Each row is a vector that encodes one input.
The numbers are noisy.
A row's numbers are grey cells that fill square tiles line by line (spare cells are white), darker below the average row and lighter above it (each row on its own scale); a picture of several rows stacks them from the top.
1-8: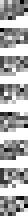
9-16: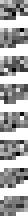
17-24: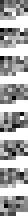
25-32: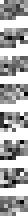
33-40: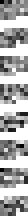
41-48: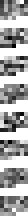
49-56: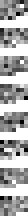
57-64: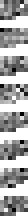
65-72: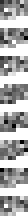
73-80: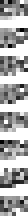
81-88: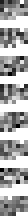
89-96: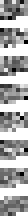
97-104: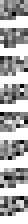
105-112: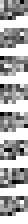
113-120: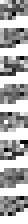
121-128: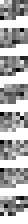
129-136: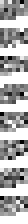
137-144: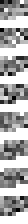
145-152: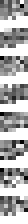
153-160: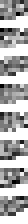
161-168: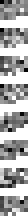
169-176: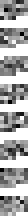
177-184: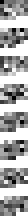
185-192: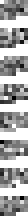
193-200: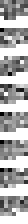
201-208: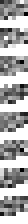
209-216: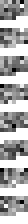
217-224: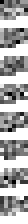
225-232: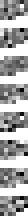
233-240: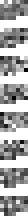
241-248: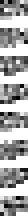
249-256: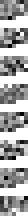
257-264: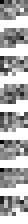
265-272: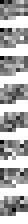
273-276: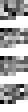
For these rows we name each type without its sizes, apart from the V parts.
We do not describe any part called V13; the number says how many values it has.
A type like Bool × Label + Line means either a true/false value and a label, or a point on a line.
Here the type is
List(Bool × V13).
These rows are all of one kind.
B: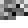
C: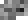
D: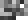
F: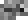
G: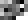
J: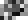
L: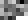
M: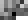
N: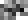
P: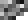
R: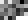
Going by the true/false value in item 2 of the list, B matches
C and M.
